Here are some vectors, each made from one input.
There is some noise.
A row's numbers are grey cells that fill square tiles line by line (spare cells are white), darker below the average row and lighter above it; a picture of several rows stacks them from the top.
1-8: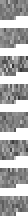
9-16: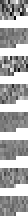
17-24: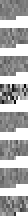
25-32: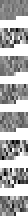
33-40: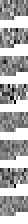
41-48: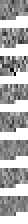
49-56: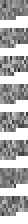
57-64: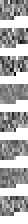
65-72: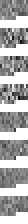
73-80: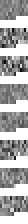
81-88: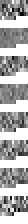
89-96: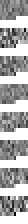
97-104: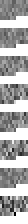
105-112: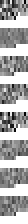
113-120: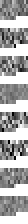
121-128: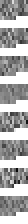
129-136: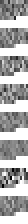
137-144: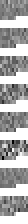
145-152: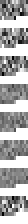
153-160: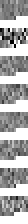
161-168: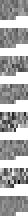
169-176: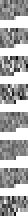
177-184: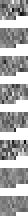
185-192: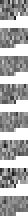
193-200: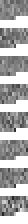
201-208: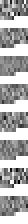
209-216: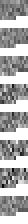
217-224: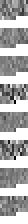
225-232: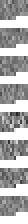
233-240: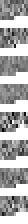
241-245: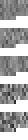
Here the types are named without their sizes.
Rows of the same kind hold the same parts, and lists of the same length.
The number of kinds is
2.
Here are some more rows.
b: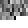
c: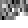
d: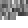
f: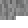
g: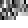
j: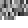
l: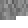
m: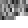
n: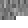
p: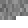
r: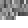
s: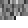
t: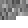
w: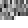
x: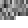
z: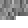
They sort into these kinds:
b, l, m, p, r, z
c, d, f, g, j, n, s, t, w, x

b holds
a point on each of two lines.
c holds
a point on each of two lines and three true/false values.
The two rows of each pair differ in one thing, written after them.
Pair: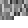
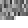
one of the three true/false values
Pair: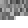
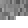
the place on one of the two lines
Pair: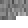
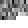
one of the three true/false values
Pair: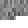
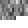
one of the three true/false values
